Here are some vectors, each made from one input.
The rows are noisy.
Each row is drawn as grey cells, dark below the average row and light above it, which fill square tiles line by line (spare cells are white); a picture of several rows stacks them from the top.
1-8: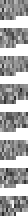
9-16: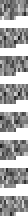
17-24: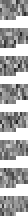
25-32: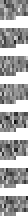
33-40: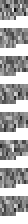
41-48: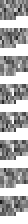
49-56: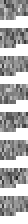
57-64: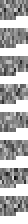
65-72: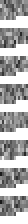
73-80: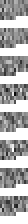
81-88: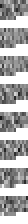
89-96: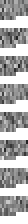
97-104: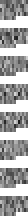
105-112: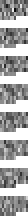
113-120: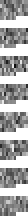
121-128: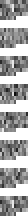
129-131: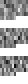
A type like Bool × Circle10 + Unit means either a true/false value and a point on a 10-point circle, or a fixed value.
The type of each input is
Bool × (Line4 + Line7).
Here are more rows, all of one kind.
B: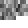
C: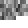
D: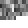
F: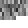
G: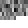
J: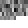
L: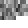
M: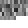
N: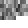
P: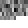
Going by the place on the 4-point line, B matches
C, F, L and N.
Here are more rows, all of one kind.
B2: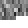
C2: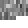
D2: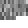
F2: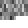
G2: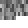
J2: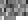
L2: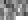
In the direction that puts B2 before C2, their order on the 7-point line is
F2, J2, B2, G2, C2, D2, L2.
